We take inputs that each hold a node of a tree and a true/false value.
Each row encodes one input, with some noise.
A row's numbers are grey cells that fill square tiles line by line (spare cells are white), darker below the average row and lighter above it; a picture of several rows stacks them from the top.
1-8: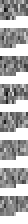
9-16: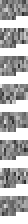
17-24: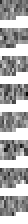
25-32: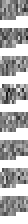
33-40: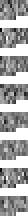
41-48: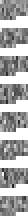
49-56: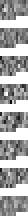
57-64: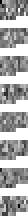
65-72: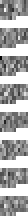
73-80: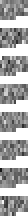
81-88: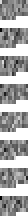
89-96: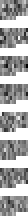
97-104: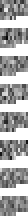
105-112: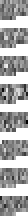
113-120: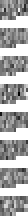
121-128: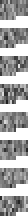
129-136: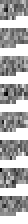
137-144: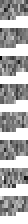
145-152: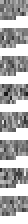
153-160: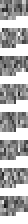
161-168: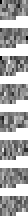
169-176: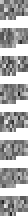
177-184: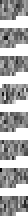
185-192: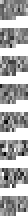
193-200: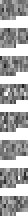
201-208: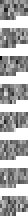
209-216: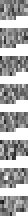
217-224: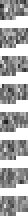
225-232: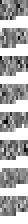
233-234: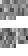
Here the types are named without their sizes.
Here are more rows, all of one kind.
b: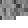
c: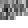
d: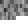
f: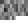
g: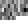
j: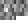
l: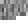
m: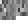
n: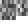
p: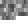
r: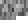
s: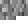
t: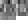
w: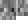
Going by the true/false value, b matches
c, d, f and g.
